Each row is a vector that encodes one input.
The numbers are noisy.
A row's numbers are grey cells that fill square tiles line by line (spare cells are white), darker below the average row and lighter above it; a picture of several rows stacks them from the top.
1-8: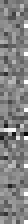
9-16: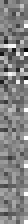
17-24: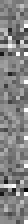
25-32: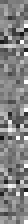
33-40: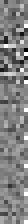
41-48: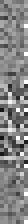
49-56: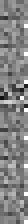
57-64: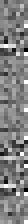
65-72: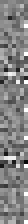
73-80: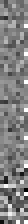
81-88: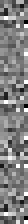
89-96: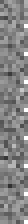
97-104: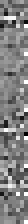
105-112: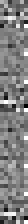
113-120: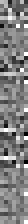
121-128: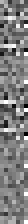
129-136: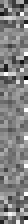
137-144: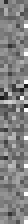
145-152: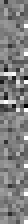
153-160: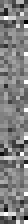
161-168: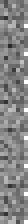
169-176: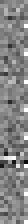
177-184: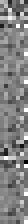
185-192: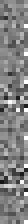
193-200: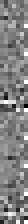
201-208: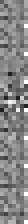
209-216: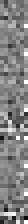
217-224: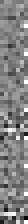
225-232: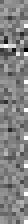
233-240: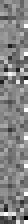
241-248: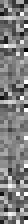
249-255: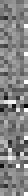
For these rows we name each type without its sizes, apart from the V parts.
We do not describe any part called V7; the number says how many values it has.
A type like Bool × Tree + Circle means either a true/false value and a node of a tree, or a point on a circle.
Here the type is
Line + (Tree + Unit) × V7.
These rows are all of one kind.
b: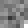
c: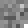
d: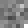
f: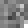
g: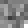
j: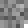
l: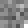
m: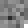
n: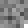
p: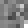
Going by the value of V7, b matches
m and n.
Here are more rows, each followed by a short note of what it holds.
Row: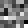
a point on a line
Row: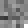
a value of V7
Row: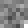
a node of a tree and a value of V7
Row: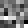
a point on a line
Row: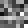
a point on a line
